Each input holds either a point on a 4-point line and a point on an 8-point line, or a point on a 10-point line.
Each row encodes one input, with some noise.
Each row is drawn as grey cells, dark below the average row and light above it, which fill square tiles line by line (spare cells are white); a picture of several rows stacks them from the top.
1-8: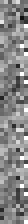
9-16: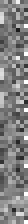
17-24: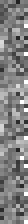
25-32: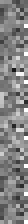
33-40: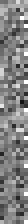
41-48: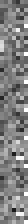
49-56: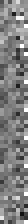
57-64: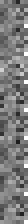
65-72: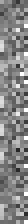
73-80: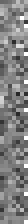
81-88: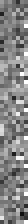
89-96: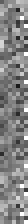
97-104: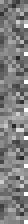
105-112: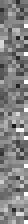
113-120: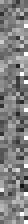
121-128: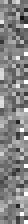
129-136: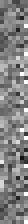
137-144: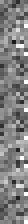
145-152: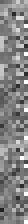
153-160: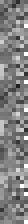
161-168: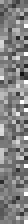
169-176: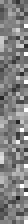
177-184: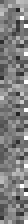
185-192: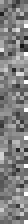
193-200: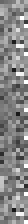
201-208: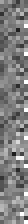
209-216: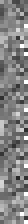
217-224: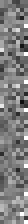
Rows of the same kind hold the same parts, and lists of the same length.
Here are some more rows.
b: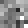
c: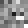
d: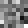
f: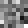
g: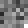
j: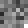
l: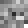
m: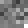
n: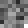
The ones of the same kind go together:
b, c, d, f, l
g, j, m, n

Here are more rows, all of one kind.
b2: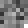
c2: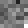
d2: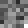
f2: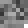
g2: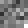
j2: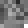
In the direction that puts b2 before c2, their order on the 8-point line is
j2, f2, b2, d2, c2, g2.
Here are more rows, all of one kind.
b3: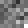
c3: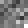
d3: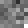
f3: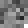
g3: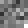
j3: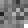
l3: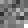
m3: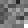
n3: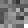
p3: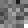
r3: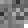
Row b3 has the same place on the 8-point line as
c3, g3, l3 and m3.
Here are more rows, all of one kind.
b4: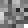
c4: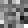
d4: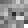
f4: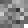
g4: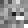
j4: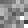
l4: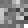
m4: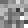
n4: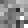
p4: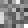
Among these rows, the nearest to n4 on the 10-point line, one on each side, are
f4 and m4.
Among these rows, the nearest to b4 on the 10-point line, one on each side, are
l4 and p4.
